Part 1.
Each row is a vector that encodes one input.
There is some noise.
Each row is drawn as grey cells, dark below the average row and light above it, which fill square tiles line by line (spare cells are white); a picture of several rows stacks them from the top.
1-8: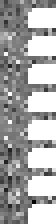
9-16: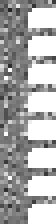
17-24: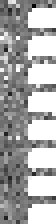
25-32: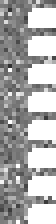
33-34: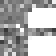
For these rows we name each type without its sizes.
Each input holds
a label.
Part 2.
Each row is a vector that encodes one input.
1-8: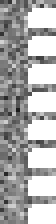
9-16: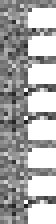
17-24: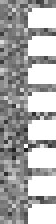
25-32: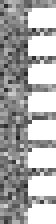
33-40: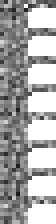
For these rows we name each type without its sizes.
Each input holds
a label.
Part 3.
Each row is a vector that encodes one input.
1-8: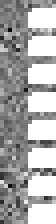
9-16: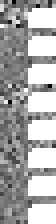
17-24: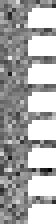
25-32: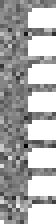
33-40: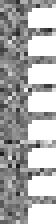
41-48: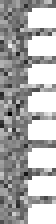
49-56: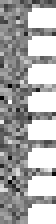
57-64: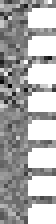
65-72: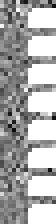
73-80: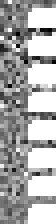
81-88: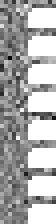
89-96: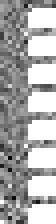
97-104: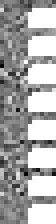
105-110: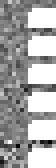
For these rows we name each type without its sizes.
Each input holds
either a fixed value, or four true/false values.
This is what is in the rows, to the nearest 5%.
About 10% of them hold a fixed value. The rest hold four true/false values.
